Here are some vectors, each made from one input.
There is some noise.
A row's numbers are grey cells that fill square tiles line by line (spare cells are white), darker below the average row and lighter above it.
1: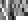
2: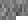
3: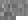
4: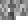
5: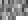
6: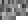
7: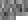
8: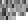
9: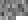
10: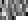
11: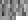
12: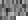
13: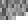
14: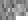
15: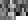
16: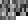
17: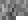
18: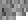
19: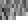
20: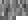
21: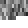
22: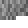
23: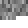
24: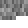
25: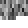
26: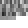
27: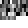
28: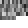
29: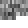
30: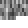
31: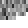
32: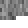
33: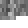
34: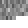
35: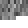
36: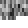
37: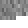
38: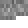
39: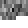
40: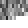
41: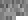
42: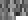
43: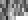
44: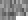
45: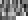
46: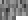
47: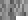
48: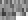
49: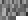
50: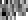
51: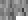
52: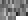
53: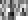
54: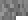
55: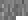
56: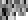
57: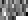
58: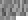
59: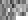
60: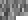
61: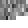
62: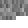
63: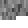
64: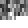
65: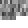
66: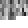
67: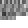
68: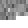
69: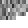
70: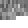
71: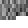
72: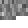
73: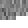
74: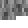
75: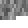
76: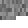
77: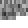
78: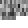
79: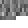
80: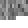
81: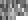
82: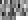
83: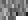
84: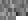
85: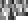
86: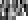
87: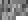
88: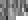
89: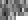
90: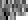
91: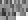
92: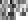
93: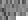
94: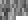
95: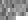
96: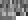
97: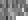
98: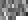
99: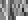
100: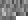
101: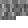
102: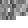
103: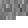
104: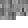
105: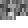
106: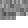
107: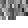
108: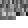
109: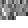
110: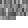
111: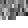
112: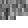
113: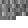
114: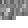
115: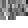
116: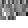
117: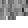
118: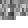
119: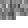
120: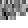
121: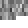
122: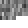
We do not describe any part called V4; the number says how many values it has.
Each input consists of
a point on a 5-point line and a true/false value, together with a list of up to two values of V4.
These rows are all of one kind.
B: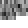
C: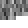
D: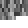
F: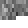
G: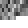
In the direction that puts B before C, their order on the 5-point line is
B, F, G, D, C.
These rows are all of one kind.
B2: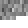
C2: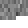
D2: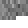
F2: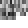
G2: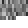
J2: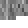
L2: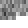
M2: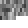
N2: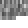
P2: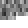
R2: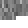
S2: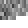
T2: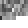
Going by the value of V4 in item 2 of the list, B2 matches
D2, J2 and R2.
